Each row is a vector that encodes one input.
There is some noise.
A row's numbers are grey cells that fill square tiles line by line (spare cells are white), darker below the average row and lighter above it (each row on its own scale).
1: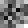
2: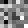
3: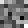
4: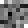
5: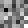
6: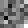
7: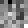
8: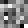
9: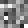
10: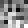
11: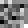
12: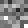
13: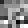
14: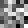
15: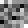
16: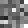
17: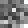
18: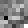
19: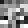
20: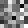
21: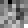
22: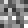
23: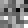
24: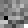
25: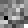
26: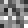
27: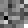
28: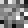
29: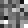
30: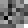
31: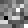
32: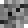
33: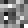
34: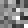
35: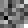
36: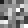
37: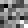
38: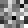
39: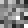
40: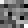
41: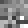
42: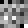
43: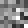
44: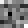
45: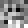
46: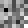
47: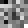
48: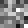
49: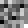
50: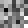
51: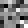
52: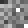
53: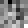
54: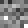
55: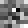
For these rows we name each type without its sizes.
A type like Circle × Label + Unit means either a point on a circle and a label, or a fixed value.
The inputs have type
Bool × Bool × Bool + Tree.
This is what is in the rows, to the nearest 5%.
About 35% of them hold a node of a tree. The rest hold three true/false values.
